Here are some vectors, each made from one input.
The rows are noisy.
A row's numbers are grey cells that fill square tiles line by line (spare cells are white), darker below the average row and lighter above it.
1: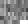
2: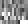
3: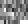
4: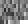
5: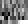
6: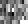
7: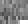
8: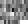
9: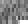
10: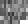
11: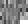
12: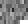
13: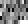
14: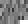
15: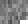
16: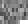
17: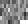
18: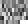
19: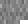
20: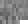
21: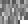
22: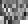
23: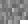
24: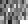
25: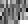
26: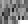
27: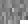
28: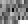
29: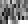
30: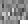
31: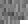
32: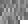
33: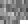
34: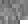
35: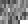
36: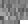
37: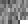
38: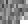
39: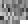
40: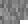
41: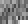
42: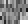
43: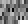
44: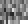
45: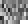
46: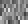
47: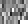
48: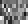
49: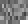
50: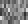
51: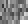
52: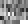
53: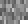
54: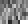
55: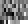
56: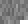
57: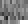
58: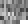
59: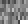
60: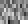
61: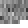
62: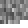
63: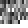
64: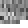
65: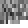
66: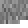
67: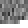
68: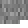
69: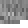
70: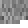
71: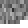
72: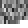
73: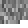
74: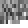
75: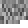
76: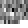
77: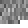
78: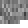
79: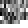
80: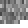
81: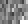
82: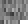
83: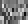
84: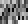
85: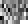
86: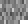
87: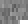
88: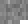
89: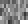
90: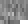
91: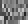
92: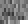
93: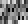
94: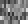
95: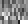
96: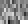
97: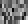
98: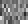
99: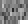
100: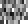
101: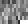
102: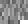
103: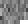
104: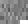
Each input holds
a list of up to three points on a 5-point line.
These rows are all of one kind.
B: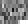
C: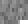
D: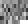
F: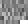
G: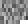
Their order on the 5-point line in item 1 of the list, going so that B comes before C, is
G, B, F, D, C.
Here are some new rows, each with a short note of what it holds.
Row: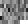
a list of one item
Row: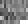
a list of two items
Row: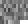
a list of one item
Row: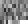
a list of three items
